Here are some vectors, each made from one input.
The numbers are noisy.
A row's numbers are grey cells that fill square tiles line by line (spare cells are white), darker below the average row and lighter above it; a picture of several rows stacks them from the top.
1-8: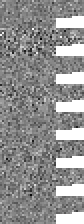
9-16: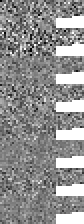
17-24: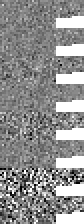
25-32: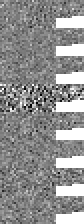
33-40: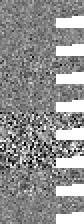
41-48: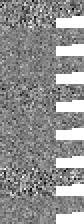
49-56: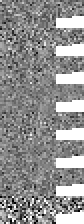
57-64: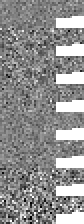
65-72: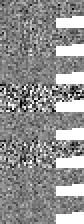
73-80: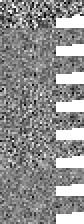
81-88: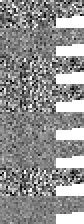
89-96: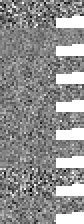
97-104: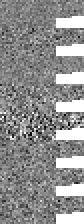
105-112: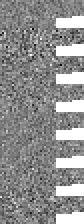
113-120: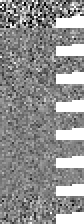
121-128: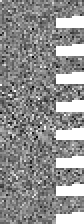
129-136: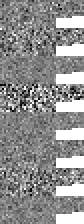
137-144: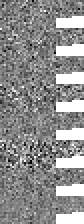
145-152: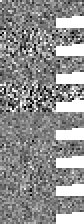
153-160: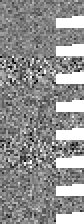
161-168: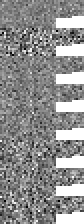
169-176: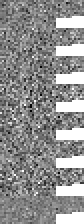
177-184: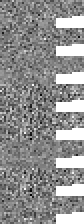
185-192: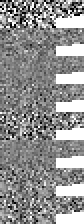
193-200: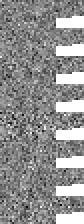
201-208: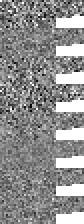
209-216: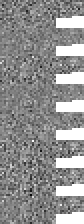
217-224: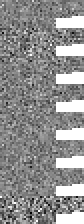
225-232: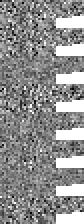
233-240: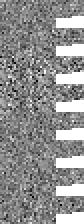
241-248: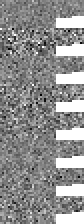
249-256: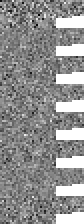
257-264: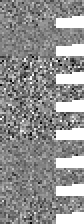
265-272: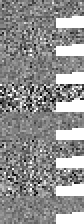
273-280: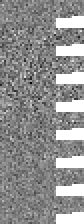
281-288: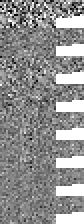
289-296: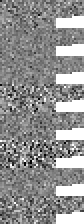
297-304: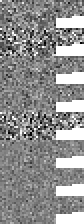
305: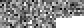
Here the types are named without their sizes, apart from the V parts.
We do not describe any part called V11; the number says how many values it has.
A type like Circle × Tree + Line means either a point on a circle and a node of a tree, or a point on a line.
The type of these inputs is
Circle × Circle × (Circle + Unit) + (Tree + Unit) × V11.
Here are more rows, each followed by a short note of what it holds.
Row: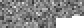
a point on each of three circles
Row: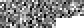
a node of a tree and a value of V11
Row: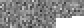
a node of a tree and a value of V11
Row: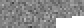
a value of V11
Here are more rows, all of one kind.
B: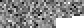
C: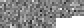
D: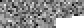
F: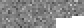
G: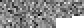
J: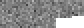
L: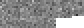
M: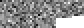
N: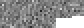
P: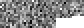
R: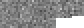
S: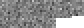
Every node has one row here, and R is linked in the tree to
F and M.
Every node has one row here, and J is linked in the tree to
L and M.
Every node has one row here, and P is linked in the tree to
M and N.
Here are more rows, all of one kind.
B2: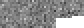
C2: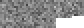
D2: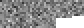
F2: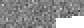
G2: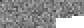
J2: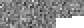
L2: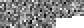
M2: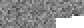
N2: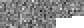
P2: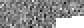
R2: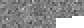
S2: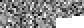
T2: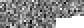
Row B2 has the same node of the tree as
C2, F2, G2 and P2.
